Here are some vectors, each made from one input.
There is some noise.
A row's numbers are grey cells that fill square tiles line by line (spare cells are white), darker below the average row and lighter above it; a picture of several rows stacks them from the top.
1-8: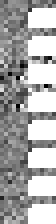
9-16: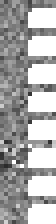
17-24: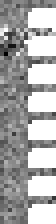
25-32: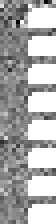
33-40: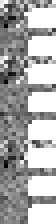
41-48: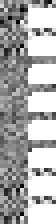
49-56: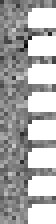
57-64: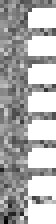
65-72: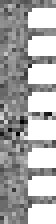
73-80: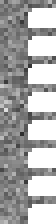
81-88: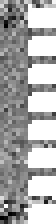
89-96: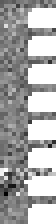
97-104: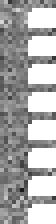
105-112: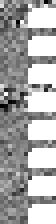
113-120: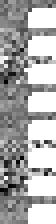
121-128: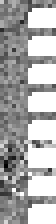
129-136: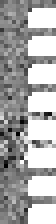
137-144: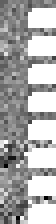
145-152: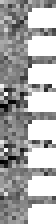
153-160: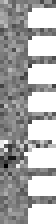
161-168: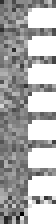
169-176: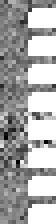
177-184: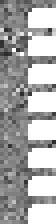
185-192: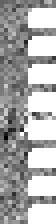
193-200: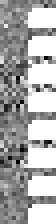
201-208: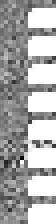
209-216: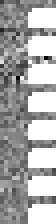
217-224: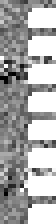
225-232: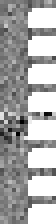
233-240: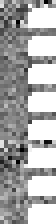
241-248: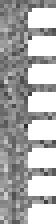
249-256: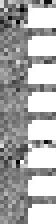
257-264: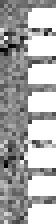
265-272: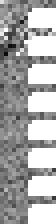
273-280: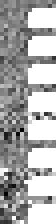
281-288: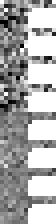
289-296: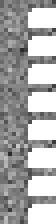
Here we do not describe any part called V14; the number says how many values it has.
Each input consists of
either a point on a 6-point circle, or a fixed value, or one of 11 labels, a true/false value and a value of V14.
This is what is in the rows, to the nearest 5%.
About 20% of them hold a point on a 6-point circle. A few of them hold a fixed value. The rest hold one of 11 labels, a true/false value and a value of V14.
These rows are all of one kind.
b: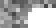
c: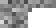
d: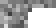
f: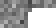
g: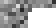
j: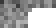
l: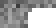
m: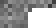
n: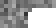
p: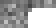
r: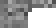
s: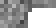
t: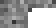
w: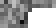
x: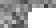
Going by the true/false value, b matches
c, d, g and x.
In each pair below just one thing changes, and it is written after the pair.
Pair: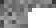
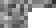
the true/false value
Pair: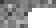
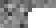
the value of V14
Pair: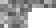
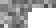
the value of V14
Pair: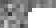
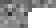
the value of V14
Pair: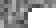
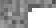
the value of V14
